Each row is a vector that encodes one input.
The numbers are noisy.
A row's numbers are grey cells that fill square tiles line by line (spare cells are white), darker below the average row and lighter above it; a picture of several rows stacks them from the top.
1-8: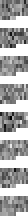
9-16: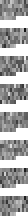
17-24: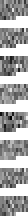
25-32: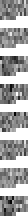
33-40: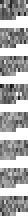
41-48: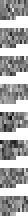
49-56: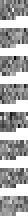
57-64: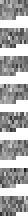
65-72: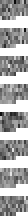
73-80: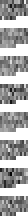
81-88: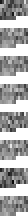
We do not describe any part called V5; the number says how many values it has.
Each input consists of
a true/false value, together with either a point on a 6-point line, or a value of V5.
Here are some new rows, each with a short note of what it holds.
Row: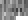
a point on a 6-point line and a true/false value
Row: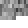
a point on a 6-point line and a true/false value
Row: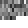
a point on a 6-point line and a true/false value
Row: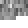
a point on a 6-point line and a true/false value
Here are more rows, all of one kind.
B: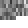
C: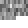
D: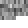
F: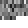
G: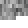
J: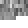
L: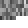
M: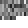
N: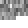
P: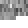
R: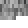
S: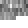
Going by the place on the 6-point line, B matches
D and L.
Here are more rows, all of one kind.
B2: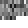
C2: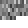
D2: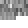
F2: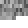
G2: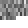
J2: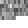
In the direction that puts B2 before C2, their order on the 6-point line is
B2, C2, F2, D2, G2, J2.
